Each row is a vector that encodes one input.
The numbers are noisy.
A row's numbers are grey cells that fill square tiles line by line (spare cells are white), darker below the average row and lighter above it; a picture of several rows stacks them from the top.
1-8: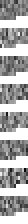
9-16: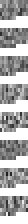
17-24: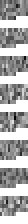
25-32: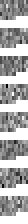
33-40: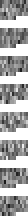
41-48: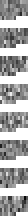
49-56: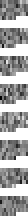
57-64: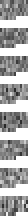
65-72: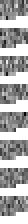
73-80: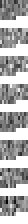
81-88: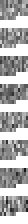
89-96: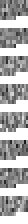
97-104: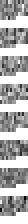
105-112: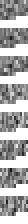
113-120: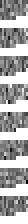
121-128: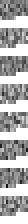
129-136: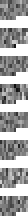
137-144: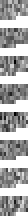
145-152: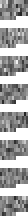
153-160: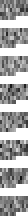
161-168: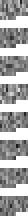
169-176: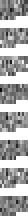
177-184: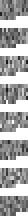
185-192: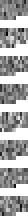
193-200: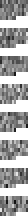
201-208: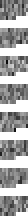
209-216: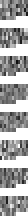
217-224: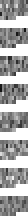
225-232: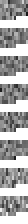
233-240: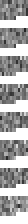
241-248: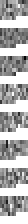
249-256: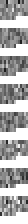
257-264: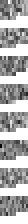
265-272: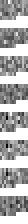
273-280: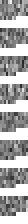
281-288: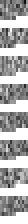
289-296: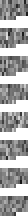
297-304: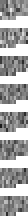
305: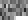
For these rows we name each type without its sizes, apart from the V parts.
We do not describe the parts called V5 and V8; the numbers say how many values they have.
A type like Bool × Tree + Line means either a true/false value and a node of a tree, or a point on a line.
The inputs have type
List(Circle) + V5 × V8.
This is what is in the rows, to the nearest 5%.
About 35% of them hold a value of V5 and a value of V8. The rest are lists of points on a circle.
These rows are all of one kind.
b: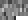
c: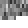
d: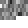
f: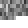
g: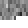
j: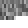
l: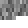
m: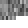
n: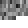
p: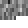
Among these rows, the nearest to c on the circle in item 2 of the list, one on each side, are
f and j.
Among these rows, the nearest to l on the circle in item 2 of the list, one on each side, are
j and m.
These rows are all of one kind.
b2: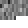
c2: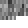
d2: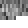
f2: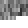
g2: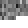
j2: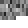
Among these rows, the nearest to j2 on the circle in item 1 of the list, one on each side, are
c2 and g2.
